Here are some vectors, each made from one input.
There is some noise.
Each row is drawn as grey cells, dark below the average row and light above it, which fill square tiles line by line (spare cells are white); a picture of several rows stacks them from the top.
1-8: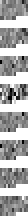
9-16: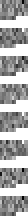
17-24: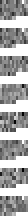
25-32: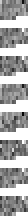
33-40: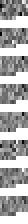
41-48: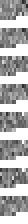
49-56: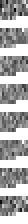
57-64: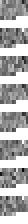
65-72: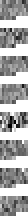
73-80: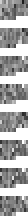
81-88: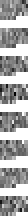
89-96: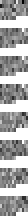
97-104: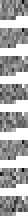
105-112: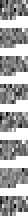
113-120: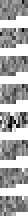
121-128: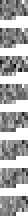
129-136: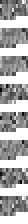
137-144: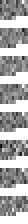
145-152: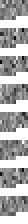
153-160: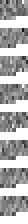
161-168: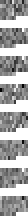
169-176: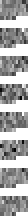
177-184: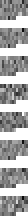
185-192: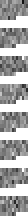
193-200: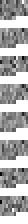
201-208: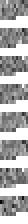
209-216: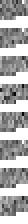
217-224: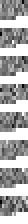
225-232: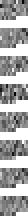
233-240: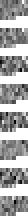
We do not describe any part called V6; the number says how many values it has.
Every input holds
a list of up to two items, each a true/false value and a value of V6.
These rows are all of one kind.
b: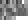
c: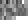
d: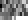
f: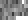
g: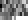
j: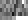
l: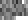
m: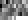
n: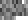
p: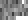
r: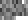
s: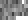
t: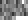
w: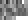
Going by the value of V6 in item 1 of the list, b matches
c, m and w.
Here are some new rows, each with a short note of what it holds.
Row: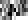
the empty list
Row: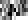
the empty list
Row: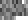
a list of one item
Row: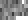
a list of one item
